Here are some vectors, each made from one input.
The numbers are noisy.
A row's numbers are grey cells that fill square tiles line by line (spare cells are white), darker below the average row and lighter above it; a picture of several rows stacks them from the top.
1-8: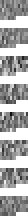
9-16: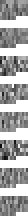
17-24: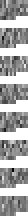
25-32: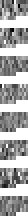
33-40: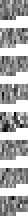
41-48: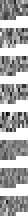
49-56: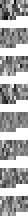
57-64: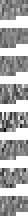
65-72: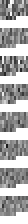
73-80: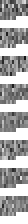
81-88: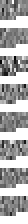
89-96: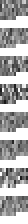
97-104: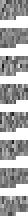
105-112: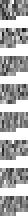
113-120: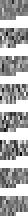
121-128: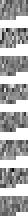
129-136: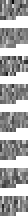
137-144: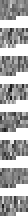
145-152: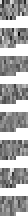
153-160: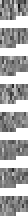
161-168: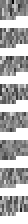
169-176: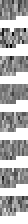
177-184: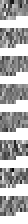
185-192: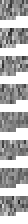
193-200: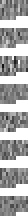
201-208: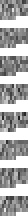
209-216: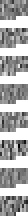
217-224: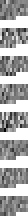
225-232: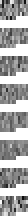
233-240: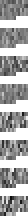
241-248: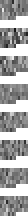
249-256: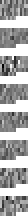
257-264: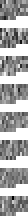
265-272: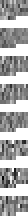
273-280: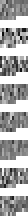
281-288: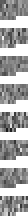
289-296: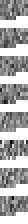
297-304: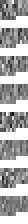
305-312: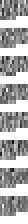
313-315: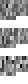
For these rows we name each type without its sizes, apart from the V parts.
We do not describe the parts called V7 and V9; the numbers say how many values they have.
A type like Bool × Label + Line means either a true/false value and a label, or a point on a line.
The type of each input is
Bool × V9 + Circle × V7 + Unit.
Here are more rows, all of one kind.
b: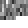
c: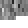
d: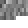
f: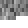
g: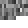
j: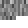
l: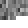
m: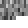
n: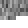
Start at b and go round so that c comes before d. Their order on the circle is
b, g, n, l, j, f, c, d, m.
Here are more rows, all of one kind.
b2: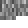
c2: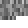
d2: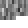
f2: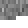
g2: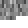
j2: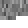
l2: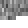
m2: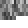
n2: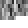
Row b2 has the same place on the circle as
d2, l2 and m2.
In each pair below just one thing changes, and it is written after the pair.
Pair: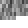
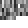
the true/false value
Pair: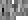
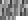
the value of V9
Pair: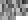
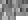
the true/false value
